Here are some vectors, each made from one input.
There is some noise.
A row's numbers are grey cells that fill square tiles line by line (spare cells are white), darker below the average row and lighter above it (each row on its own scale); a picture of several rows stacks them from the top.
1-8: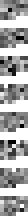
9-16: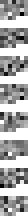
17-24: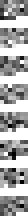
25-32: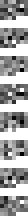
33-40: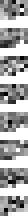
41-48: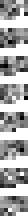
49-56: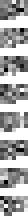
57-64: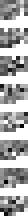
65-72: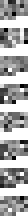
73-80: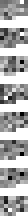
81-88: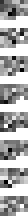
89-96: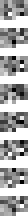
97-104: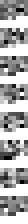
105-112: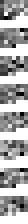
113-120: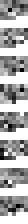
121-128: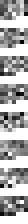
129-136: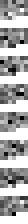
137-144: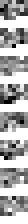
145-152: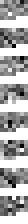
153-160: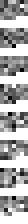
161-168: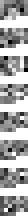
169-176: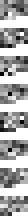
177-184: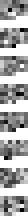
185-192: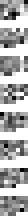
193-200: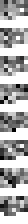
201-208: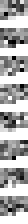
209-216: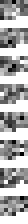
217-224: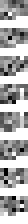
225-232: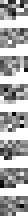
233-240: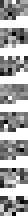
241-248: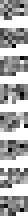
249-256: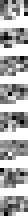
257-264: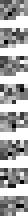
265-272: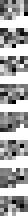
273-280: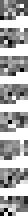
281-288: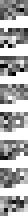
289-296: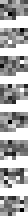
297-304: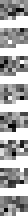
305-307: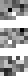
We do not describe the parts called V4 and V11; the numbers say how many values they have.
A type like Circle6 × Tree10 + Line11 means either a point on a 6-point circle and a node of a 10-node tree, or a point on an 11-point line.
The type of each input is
Bool × Label12 × V4 × V11.
